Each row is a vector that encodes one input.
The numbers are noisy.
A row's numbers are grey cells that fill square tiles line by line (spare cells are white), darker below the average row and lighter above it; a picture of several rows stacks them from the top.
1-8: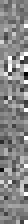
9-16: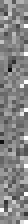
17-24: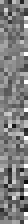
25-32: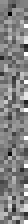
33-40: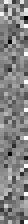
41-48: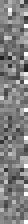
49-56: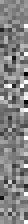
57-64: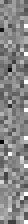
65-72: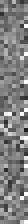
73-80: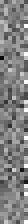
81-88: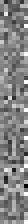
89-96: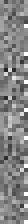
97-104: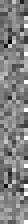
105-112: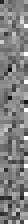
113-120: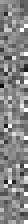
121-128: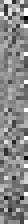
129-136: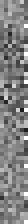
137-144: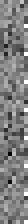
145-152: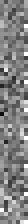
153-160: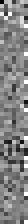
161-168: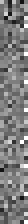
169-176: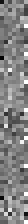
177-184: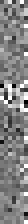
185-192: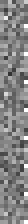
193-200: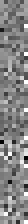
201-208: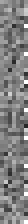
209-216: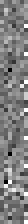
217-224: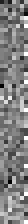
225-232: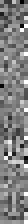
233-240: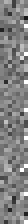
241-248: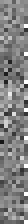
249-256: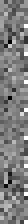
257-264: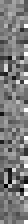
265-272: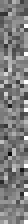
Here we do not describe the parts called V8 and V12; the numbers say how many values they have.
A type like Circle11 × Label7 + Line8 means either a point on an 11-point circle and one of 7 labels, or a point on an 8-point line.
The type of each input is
(Bool × V12 + Label11) × V8.
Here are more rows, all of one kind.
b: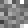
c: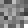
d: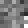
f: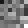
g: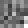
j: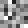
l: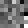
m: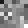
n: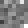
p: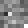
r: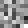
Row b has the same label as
d, j and m.
